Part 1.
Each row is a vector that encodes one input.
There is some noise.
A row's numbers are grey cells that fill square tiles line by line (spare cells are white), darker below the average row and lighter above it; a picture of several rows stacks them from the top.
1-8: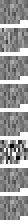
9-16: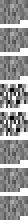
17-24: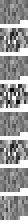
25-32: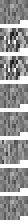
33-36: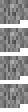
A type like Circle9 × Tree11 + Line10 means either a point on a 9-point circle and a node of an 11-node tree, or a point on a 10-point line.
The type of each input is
Line4.
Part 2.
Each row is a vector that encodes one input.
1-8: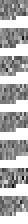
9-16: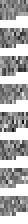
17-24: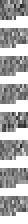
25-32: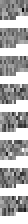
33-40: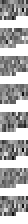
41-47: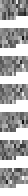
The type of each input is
Tree9.
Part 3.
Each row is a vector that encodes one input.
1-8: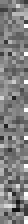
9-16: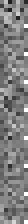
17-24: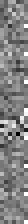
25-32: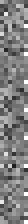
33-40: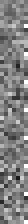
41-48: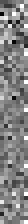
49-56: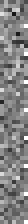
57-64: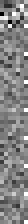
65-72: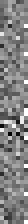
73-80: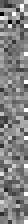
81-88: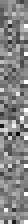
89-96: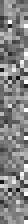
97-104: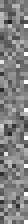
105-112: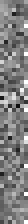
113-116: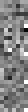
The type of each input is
Line4 × Line4 + Unit.
